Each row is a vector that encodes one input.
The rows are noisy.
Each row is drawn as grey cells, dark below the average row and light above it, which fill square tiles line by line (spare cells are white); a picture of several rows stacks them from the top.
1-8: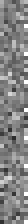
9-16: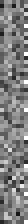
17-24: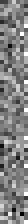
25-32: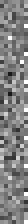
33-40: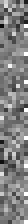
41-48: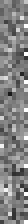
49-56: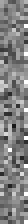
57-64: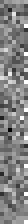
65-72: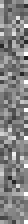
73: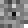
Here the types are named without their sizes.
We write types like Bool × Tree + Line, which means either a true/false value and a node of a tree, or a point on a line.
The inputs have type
List(Circle).
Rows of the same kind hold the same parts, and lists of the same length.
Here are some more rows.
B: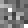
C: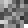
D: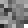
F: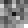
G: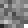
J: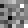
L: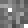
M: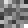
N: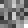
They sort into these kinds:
B, D, G, L
C, F, M, N
J

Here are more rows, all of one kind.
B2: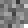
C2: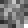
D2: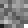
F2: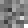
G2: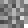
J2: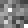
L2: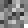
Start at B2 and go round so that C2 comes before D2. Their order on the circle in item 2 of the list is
B2, C2, J2, G2, L2, D2, F2.
